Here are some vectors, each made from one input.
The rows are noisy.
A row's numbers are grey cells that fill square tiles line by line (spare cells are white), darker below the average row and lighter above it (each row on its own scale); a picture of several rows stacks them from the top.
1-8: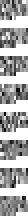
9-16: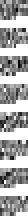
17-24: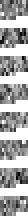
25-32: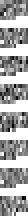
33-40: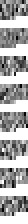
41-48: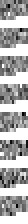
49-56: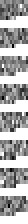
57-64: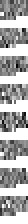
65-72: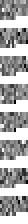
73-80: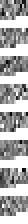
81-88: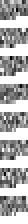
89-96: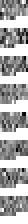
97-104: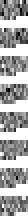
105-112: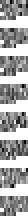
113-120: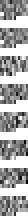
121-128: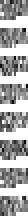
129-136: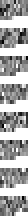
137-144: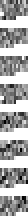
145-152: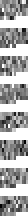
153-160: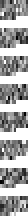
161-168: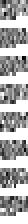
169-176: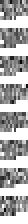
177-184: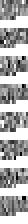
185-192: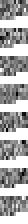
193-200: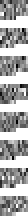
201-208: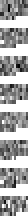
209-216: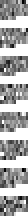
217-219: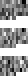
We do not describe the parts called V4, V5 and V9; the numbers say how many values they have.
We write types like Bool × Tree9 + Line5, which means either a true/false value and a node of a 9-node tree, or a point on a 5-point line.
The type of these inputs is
(Bool × Bool × Bool + V5) × (Line7 × V9 + Line8) × V4.
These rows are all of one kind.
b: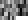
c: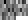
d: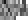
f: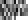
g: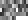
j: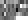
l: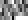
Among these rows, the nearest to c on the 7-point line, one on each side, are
d and f.
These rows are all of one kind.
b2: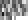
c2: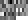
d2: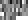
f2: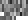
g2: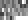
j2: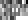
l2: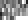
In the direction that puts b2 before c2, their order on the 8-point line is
b2, g2, l2, j2, c2, d2, f2.
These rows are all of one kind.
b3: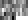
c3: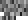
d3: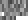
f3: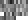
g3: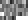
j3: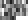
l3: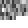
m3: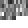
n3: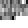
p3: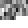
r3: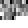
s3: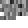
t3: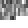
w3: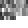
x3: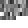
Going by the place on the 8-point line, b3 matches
j3, n3, p3 and t3.
